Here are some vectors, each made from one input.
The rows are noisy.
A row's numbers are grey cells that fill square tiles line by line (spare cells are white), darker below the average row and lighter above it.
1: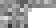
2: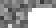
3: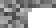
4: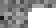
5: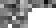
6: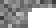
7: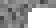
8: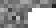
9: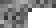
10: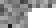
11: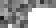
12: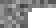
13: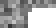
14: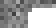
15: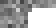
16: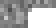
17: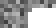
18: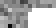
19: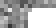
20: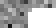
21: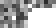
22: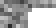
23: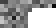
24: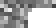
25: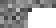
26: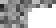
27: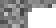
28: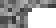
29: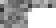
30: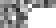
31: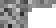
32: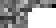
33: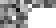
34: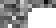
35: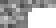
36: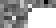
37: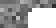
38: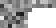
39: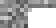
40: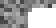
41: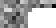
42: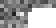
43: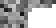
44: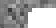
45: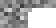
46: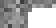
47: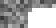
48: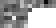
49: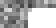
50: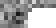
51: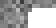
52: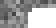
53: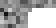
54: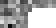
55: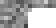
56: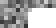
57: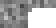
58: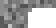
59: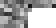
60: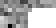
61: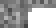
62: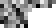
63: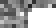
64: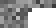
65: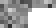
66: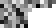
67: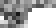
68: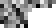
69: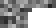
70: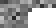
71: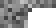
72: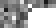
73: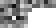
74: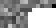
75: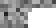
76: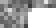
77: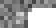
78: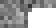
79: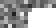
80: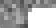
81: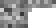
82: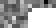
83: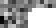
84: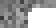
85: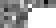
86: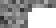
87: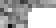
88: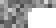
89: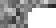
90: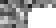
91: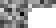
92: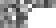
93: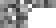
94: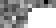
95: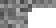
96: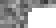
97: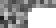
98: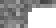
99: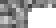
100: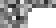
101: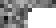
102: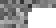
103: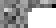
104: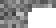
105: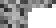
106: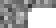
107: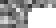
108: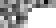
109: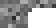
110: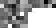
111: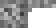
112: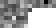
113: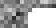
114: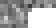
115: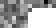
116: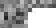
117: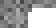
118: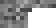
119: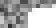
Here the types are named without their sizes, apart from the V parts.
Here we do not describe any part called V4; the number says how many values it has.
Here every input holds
a list of items, each a true/false value and a value of V4.
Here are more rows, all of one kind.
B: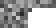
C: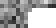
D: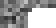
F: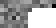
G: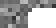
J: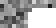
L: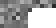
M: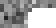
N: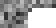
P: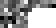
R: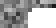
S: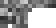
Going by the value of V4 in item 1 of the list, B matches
N, P and R.
